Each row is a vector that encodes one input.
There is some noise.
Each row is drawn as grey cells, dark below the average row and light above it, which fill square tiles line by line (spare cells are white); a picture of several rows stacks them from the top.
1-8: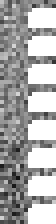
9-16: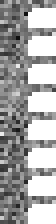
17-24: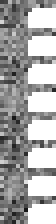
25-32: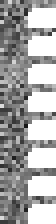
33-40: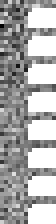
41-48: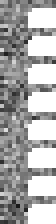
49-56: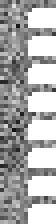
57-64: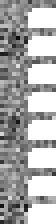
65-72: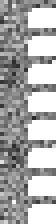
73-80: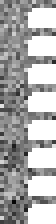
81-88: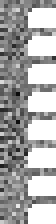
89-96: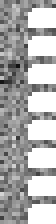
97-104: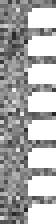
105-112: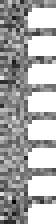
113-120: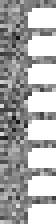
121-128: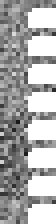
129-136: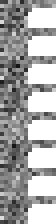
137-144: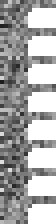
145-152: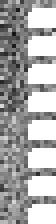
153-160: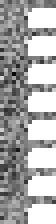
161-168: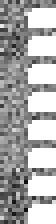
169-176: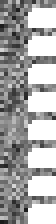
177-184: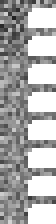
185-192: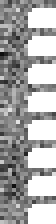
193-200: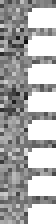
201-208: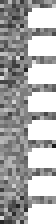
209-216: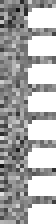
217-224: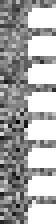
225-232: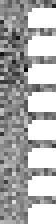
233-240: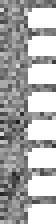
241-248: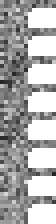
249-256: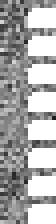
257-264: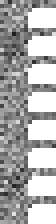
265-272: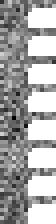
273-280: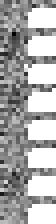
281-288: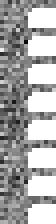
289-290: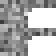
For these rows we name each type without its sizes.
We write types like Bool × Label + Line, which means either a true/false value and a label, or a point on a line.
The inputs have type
Bool × Label × Line.
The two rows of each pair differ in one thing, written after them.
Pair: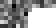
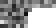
the place on the line
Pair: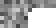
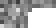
the label
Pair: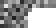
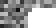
the place on the line
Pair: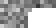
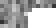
the label
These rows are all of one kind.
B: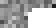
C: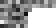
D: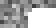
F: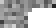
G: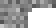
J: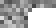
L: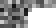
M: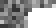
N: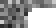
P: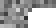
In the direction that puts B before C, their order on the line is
F, P, D, M, N, L, B, G, C, J.
